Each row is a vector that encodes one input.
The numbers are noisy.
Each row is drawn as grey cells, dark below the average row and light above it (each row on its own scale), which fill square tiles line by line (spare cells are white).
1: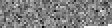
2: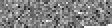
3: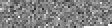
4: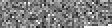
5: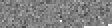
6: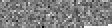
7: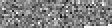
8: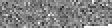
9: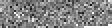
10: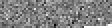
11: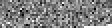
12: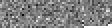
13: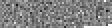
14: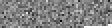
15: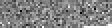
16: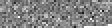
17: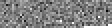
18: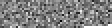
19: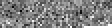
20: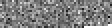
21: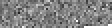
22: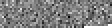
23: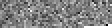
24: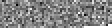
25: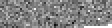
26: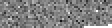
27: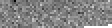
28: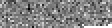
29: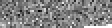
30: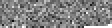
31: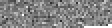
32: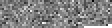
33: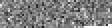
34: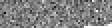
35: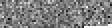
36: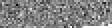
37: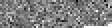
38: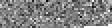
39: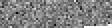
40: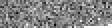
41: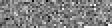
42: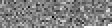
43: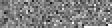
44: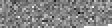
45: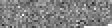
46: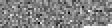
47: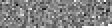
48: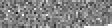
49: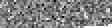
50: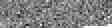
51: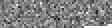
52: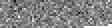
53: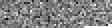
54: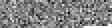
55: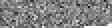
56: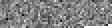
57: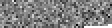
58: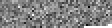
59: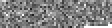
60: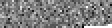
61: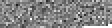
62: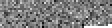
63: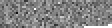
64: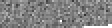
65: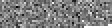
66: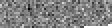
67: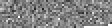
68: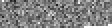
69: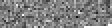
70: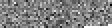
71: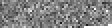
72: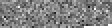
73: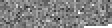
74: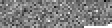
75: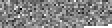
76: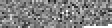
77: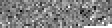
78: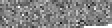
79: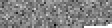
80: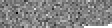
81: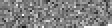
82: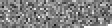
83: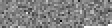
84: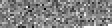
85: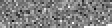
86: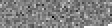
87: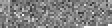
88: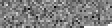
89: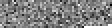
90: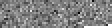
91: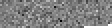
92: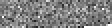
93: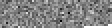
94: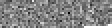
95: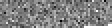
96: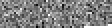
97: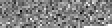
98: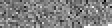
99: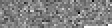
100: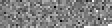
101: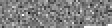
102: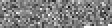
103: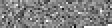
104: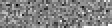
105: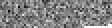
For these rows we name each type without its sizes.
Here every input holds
a label and a point on each of two lines.
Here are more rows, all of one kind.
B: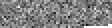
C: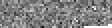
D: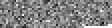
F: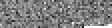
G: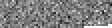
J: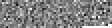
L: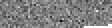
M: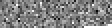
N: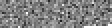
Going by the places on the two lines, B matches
G, J and L.
